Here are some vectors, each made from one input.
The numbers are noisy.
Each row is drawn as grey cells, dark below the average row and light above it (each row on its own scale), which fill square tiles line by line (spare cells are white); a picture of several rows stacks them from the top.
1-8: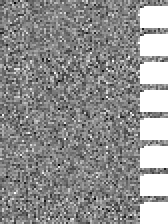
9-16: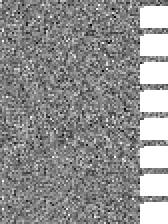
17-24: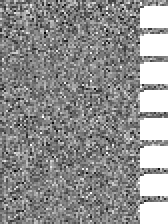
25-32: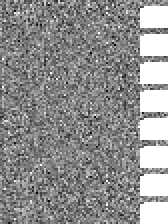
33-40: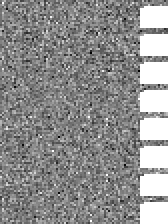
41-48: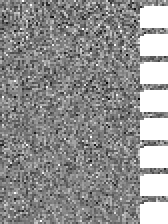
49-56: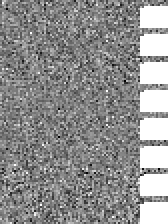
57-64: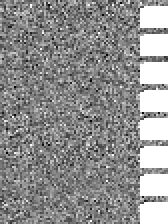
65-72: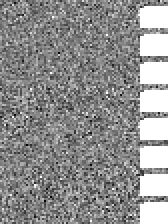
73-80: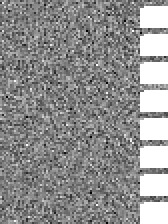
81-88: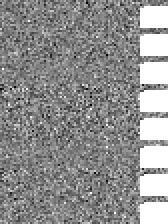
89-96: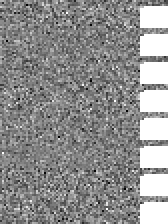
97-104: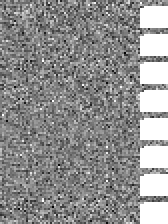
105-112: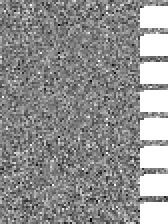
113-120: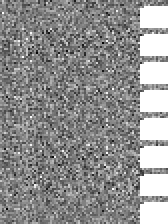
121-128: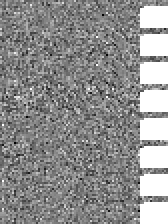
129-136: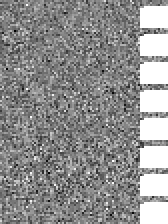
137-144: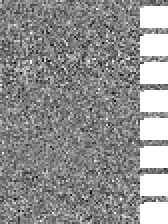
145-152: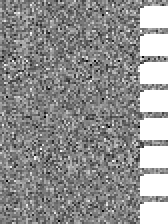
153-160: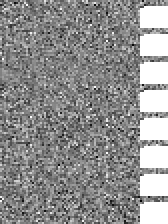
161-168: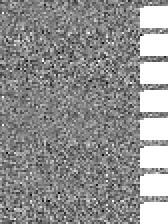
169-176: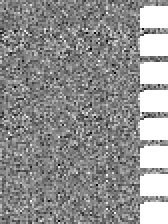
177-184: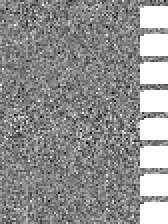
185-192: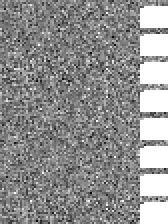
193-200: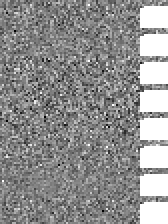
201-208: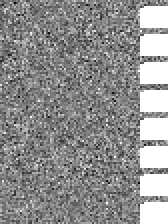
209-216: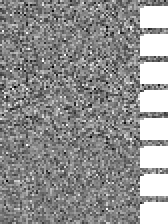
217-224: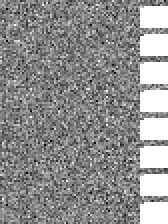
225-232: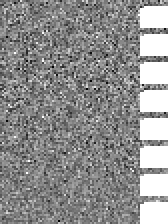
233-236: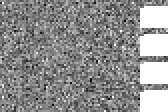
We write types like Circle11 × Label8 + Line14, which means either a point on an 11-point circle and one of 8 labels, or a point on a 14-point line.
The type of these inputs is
Bool × (Line7 + Line10) + List2(Line6).
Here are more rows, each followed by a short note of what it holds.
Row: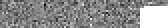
a list of two items
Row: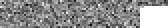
a list of one item
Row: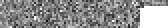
the empty list
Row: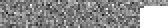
a point on a 10-point line and a true/false value
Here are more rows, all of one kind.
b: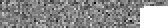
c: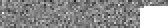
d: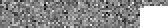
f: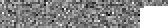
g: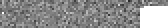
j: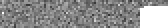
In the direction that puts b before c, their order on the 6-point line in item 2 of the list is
d, g, b, c, j, f.
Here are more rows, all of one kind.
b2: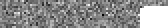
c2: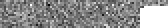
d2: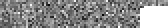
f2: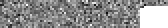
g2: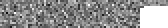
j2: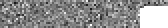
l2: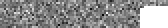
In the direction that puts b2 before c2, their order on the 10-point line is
d2, j2, l2, b2, c2, f2, g2.
